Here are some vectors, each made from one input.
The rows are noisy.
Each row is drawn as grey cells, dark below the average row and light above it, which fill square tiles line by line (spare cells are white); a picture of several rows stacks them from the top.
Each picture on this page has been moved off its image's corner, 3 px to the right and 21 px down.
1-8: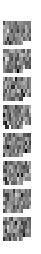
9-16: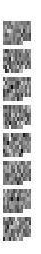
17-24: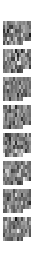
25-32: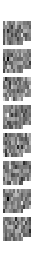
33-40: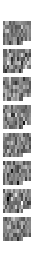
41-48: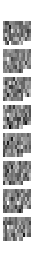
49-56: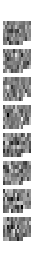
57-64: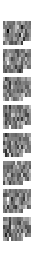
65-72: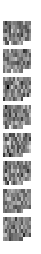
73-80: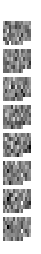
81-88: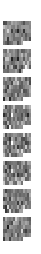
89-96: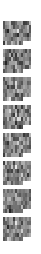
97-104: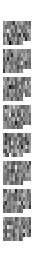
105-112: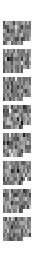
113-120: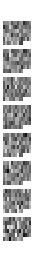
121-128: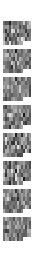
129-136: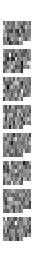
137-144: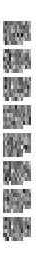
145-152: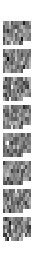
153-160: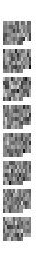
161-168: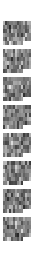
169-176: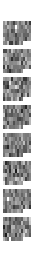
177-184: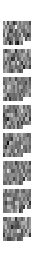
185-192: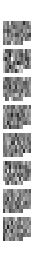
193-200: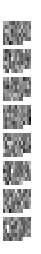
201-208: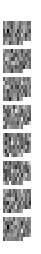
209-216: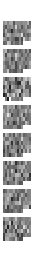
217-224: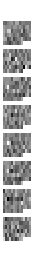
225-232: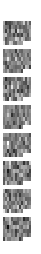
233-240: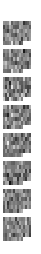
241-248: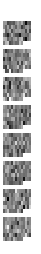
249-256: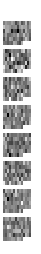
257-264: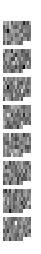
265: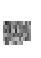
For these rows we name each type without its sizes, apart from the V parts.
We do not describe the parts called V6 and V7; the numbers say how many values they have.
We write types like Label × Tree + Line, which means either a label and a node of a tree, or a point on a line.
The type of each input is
Bool × V7 + (Circle + V6) × Tree.
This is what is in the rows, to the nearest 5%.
About 70% of them hold a node of a tree, together with either a point on a circle, or a value of V6. The rest hold a true/false value and a value of V7.
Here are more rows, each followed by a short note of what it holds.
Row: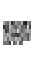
a true/false value and a value of V7
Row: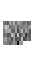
a node of a tree and a value of V6
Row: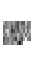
a node of a tree and a value of V6
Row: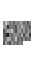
a point on a circle and a node of a tree
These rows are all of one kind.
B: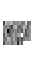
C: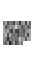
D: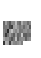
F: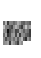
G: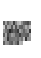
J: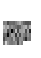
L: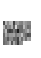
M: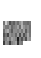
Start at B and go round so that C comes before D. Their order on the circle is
B, L, C, F, G, J, M, D.
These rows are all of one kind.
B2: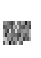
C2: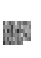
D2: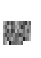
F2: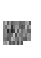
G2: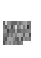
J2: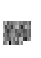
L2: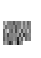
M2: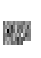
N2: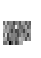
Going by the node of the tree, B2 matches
D2 and M2.
